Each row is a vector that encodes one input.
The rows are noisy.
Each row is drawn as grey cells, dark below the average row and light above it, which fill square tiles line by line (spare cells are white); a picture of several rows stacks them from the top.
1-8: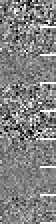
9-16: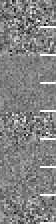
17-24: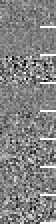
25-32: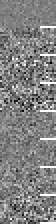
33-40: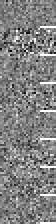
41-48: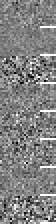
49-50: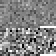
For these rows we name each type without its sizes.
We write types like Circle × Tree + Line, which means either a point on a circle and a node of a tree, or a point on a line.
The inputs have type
Tree × Tree.
